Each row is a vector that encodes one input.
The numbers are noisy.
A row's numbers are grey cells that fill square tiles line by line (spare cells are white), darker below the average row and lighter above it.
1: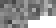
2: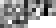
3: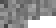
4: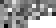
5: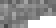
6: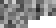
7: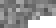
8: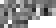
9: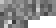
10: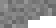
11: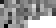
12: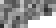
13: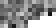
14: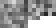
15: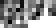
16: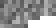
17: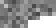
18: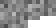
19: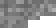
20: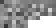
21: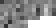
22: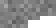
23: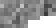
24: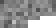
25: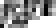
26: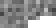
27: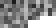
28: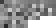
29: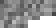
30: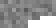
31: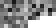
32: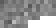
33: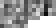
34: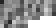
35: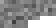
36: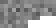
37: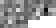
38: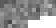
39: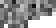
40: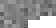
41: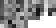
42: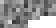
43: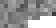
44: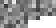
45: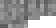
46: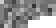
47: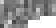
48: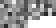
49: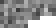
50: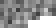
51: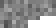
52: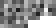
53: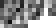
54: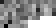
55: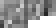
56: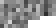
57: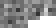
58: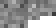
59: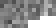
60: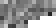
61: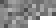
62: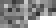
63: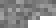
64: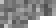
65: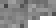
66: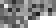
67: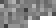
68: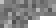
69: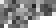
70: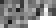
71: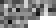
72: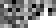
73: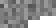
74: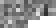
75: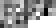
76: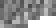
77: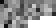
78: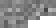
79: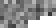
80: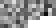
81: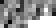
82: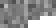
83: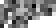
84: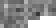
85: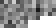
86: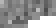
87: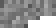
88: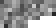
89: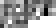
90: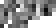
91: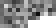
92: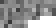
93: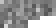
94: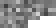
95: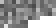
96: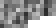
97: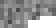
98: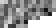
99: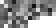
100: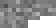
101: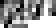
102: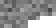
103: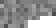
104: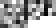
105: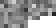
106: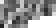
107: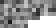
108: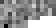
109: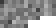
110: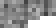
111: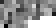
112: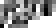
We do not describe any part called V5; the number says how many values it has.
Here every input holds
a list of up to two items, each a true/false value and a value of V5.
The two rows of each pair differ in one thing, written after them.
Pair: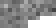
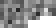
the true/false value in item 1 of the list
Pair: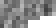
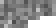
the value of V5 in item 1 of the list
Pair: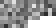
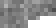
the true/false value in item 2 of the list
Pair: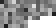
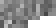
the true/false value in item 1 of the list
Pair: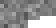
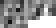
the value of V5 in item 2 of the list
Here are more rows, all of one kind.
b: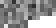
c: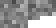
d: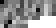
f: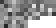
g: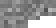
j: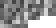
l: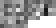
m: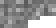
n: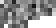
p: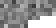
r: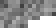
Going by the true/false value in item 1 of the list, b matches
c, d and p.
